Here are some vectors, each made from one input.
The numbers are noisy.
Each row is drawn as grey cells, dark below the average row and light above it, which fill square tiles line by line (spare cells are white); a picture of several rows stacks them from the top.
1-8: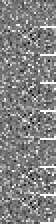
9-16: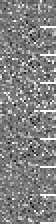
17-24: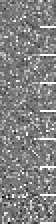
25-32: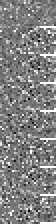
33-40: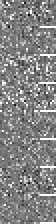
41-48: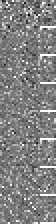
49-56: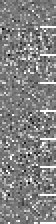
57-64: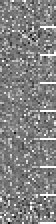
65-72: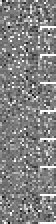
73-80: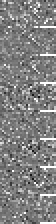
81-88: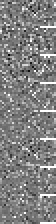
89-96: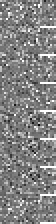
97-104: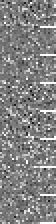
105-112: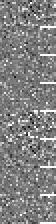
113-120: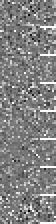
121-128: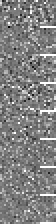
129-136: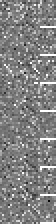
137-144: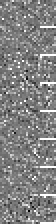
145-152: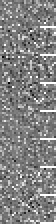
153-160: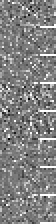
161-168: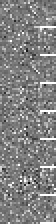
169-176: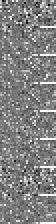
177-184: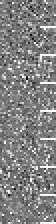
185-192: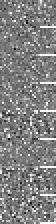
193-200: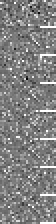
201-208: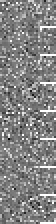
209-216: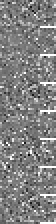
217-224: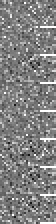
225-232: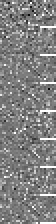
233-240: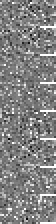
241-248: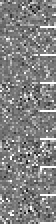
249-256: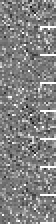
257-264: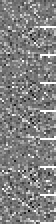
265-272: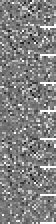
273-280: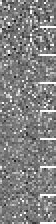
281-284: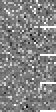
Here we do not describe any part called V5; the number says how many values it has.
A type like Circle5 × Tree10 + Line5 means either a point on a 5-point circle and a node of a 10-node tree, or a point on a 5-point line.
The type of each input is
Bool × Line4 + Line6 × List2(V5) + Tree8.
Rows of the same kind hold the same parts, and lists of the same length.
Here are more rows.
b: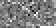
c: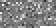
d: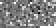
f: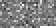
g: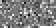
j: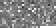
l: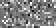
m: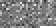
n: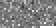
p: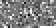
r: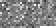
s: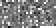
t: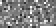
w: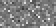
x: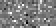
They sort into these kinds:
b, d, l
c, f, m, r, x
g, p, s, t
j, w
n

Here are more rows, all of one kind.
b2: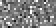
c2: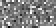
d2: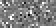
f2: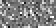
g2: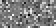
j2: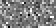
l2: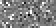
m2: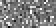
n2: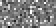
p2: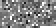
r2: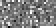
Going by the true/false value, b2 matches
c2, m2, n2 and r2.
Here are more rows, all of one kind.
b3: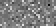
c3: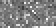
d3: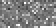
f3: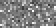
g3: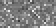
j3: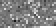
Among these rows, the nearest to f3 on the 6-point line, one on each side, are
b3 and g3.
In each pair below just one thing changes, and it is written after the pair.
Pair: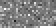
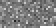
the value of V5 in item 1 of the list
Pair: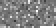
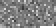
the value of V5 in item 1 of the list
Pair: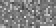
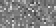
the place on the 6-point line
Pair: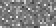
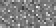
the value of V5 in item 1 of the list
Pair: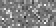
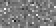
the place on the 6-point line
